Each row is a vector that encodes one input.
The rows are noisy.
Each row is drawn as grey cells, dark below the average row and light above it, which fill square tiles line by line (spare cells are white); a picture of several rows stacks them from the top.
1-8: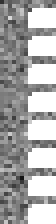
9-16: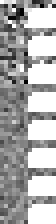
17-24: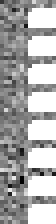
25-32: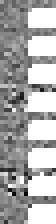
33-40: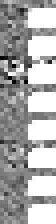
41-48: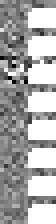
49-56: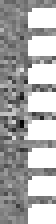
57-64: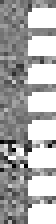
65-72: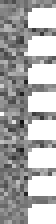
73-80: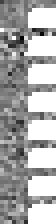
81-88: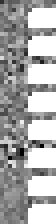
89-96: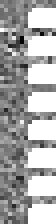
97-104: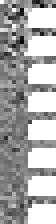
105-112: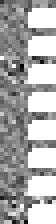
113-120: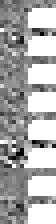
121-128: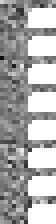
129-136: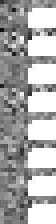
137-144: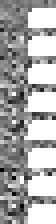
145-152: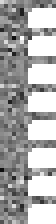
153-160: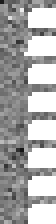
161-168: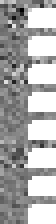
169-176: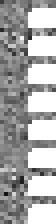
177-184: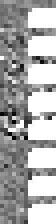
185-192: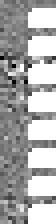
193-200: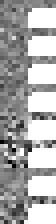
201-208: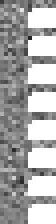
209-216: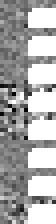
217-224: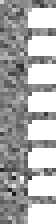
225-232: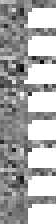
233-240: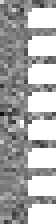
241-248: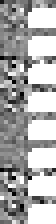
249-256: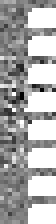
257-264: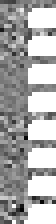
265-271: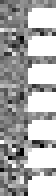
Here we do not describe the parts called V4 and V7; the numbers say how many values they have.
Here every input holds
a point on a 10-point line, a node of a 10-node tree and a value of V7, together with either a point on a 6-point circle, or a value of V4.
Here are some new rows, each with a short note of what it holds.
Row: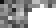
a point on a 6-point circle, a point on a 10-point line, a node of a 10-node tree and a value of V7
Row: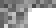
a point on a 6-point circle, a point on a 10-point line, a node of a 10-node tree and a value of V7
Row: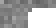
a point on a 10-point line, a node of a 10-node tree, a value of V4 and a value of V7
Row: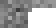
a point on a 6-point circle, a point on a 10-point line, a node of a 10-node tree and a value of V7
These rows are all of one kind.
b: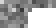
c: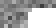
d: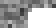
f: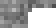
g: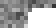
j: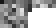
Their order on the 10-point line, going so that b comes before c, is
g, b, f, d, c, j.
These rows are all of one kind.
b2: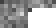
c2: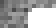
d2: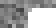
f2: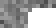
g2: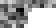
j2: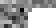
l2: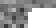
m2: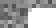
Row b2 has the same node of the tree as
d2 and m2.
